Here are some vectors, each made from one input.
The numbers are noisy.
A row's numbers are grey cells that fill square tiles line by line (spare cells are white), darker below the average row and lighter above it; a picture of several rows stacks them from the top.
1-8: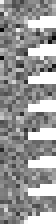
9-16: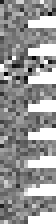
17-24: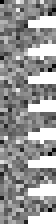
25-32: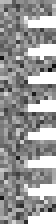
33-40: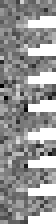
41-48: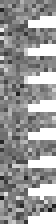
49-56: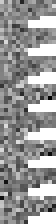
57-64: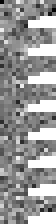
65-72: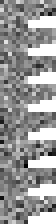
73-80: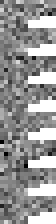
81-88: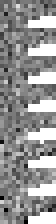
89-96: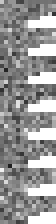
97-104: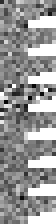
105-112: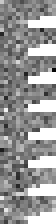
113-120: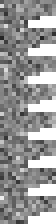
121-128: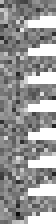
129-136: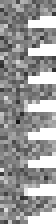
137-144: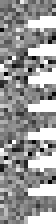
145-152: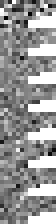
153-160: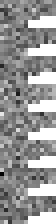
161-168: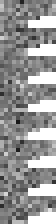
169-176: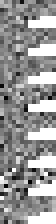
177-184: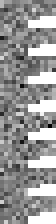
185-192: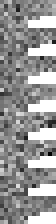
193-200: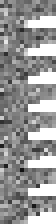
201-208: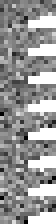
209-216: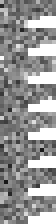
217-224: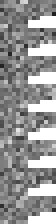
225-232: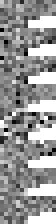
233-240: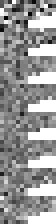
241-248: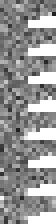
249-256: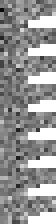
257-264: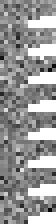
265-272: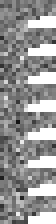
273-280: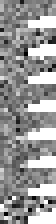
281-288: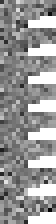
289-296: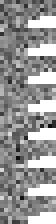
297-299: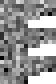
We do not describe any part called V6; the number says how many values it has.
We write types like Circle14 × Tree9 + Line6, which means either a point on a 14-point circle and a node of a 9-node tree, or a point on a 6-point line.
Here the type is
List3(Bool × V6).
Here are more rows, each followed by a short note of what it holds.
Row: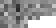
a list of two items
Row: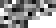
the empty list
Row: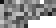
a list of one item
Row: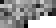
a list of one item
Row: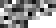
the empty list
